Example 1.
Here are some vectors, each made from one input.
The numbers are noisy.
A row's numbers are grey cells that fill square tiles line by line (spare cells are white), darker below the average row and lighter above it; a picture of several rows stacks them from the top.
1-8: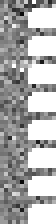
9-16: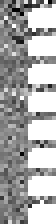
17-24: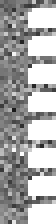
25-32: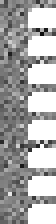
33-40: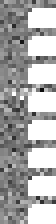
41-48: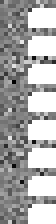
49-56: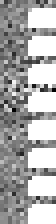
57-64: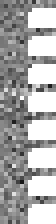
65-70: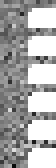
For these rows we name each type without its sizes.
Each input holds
a list of points on a line.
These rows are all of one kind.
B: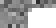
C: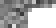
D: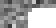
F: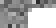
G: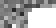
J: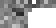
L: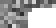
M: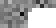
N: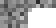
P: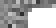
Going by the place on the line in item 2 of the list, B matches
F, L and P.
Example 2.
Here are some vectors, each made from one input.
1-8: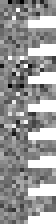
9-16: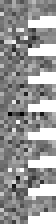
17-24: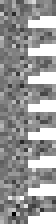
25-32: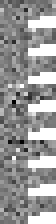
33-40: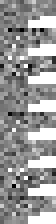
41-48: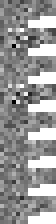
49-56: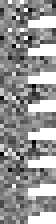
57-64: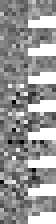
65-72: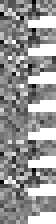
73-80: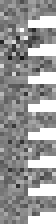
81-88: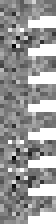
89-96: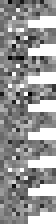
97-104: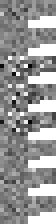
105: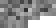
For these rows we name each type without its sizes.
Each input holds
a point on a line and a true/false value.
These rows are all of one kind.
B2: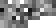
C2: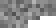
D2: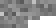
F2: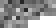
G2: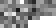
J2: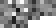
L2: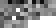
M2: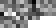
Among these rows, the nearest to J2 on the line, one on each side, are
C2 and G2.
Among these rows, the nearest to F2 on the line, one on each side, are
G2 and M2.
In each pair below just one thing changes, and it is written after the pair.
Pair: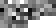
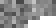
the true/false value
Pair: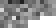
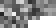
the true/false value
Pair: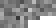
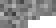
the place on the line
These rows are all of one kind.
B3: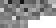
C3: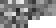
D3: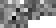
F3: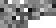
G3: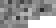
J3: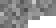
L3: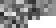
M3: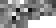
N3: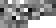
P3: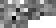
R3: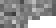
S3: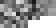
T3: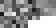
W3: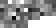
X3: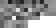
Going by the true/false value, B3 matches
G3, J3, R3 and X3.
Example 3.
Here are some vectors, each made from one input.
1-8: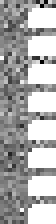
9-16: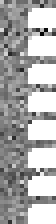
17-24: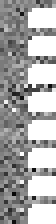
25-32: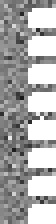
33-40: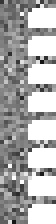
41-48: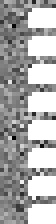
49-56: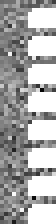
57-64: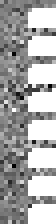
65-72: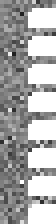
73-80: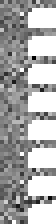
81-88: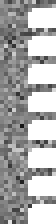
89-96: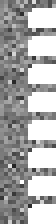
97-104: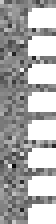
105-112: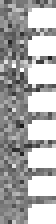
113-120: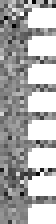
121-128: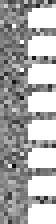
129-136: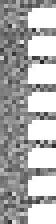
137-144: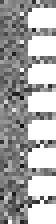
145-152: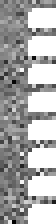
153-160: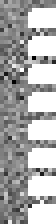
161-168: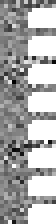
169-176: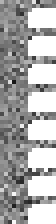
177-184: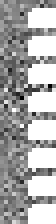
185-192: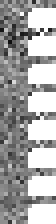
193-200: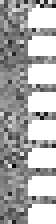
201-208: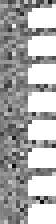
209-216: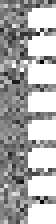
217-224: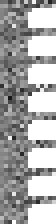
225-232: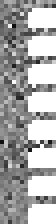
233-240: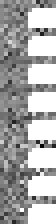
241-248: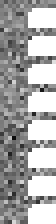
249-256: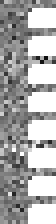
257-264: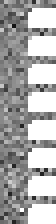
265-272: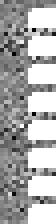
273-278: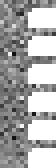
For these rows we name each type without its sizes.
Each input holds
a list of points on a line.
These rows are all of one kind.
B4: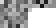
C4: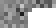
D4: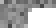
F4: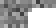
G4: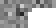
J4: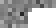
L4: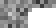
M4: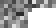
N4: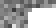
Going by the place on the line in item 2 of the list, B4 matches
C4, G4 and L4.
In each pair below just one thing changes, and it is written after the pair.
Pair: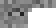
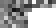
the place on the line in item 2 of the list
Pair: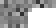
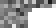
the place on the line in item 1 of the list
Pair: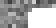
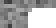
the place on the line in item 2 of the list
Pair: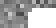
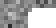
the place on the line in item 1 of the list
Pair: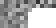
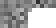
the place on the line in item 1 of the list
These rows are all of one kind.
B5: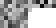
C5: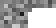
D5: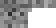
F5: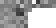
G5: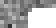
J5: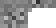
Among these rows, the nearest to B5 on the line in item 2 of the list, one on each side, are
D5 and F5.
